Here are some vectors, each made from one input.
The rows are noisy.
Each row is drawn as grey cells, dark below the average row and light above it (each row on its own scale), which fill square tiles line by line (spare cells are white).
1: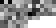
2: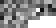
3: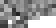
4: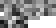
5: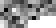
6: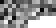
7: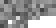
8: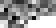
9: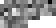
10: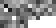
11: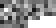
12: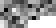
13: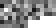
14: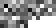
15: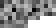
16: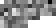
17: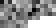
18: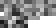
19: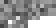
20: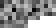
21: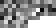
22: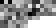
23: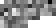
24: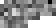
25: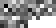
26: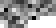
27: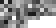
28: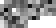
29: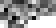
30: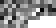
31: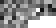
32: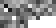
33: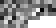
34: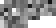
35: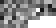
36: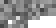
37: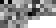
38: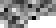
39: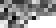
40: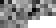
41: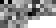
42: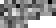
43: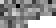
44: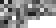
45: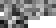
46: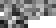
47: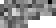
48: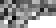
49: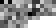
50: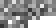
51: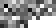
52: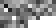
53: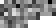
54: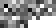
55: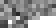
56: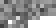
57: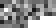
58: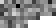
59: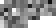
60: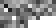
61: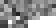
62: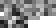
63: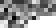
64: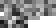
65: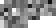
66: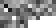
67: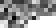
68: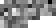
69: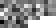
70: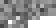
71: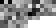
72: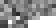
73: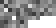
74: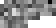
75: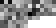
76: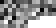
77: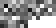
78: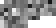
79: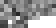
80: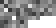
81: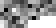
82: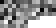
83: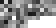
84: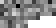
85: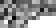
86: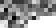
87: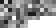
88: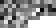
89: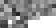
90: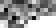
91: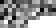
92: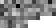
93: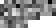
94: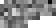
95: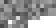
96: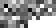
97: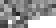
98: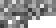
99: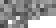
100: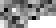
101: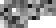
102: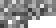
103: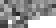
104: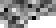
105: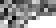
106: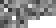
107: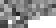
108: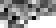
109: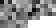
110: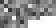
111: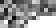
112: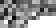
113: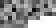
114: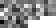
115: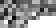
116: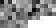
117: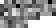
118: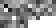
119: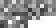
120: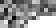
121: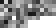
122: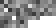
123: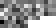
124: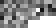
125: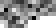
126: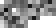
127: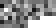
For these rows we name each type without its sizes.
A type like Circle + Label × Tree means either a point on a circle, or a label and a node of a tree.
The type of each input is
Circle + Line.
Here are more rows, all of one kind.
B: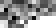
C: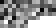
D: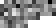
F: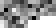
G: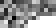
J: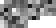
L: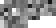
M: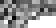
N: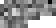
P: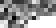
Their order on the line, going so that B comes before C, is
D, N, L, J, F, B, P, G, M, C.
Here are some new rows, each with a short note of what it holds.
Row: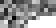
a point on a line
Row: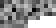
a point on a circle
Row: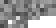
a point on a circle
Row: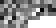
a point on a line
